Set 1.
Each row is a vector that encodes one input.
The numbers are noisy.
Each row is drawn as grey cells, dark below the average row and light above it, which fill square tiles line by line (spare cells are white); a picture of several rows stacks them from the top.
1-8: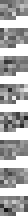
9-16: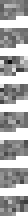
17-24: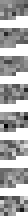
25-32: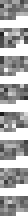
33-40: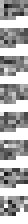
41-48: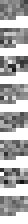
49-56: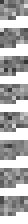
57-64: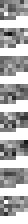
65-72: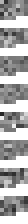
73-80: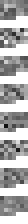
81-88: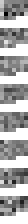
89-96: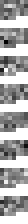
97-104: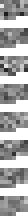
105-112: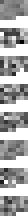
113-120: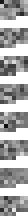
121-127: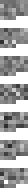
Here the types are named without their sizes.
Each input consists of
either a point on a circle, or a list of points on a line.
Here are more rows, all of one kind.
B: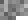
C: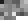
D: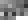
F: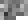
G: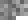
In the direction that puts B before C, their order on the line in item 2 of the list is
G, B, D, C, F.
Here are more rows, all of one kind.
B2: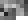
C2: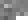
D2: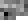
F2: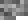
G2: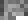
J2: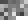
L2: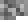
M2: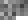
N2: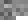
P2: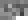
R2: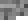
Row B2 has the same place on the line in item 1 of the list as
D2, J2, L2 and R2.
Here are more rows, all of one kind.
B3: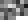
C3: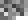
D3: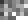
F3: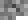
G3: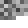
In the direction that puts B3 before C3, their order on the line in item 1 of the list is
D3, B3, C3, F3, G3.
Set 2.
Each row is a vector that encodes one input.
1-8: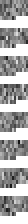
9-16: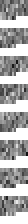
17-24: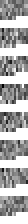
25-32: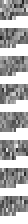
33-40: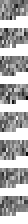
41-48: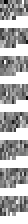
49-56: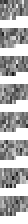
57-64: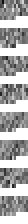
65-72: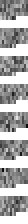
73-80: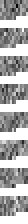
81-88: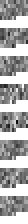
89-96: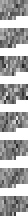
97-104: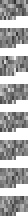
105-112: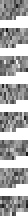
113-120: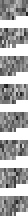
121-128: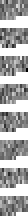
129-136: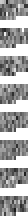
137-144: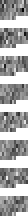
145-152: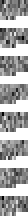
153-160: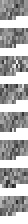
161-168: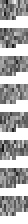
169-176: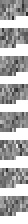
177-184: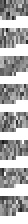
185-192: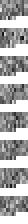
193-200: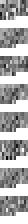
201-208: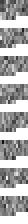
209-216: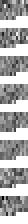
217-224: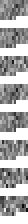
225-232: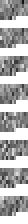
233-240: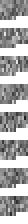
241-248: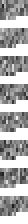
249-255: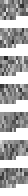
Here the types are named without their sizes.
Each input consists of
either a label and a point on a line, or four true/false values.
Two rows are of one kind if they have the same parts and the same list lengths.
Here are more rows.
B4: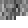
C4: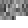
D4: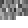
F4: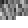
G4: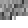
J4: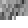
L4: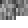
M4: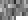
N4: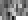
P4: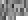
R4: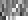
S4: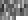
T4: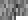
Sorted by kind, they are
B4, G4, J4, L4, M4, T4
C4, D4, F4, N4, P4, R4, S4

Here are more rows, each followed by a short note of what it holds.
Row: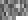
a label and a point on a line
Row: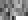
a label and a point on a line
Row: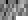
a label and a point on a line
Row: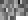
a label and a point on a line
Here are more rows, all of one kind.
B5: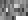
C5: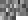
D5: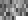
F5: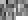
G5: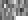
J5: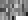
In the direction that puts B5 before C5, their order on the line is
D5, B5, J5, C5, G5, F5.
